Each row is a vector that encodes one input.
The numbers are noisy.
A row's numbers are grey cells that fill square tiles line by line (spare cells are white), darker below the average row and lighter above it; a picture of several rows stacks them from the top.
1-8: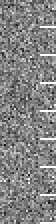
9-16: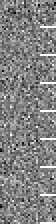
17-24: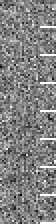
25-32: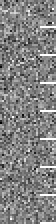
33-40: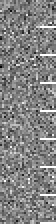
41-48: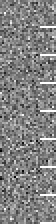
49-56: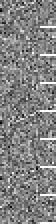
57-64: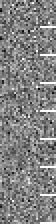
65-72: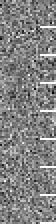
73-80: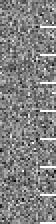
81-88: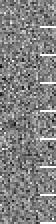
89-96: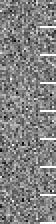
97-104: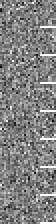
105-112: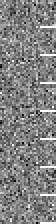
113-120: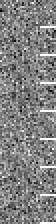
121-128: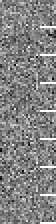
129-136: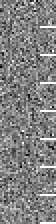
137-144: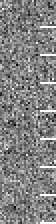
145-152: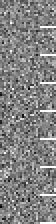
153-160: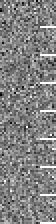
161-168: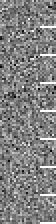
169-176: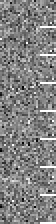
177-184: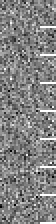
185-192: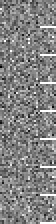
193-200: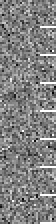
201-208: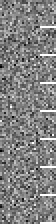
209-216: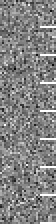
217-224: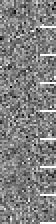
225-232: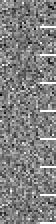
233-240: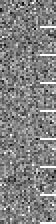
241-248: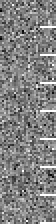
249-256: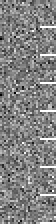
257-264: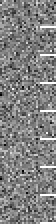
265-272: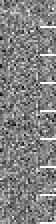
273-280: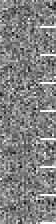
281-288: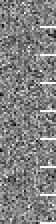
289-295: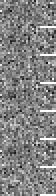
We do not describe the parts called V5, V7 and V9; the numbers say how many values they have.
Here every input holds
either a point on an 8-point circle and a value of V7, or a point on an 11-point circle and a true/false value, or a value of V5 and a value of V9.
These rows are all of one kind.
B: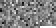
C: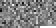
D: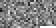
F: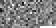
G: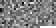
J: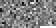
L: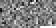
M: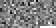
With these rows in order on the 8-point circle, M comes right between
D and J.
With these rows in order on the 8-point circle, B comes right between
C and D.
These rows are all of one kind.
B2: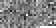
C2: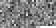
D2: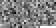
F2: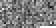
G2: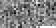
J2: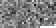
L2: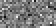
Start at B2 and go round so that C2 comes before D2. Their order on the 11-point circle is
B2, G2, C2, J2, L2, F2, D2.
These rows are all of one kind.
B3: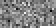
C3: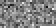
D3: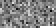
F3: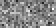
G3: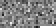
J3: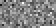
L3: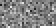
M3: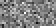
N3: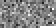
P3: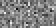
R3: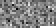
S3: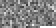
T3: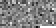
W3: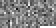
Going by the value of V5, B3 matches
C3, J3, M3 and N3.
